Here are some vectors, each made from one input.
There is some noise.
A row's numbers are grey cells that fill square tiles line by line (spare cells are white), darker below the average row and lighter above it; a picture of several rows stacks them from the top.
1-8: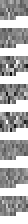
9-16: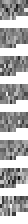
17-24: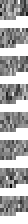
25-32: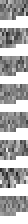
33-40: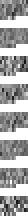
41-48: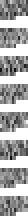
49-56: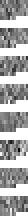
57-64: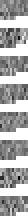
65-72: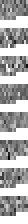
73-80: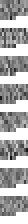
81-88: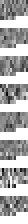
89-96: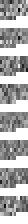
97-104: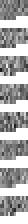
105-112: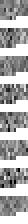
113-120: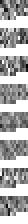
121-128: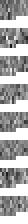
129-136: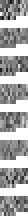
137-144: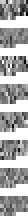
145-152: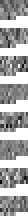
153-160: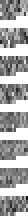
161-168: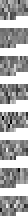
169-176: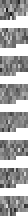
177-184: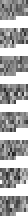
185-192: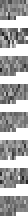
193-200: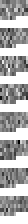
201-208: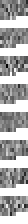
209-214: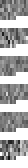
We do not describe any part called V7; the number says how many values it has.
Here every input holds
a list of up to two items, each either a point on a 9-point line, or a true/false value and a value of V7.
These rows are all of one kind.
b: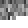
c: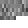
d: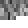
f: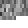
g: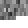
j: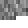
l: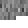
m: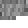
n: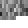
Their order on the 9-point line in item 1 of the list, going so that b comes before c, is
d, j, f, l, g, b, c, m, n.
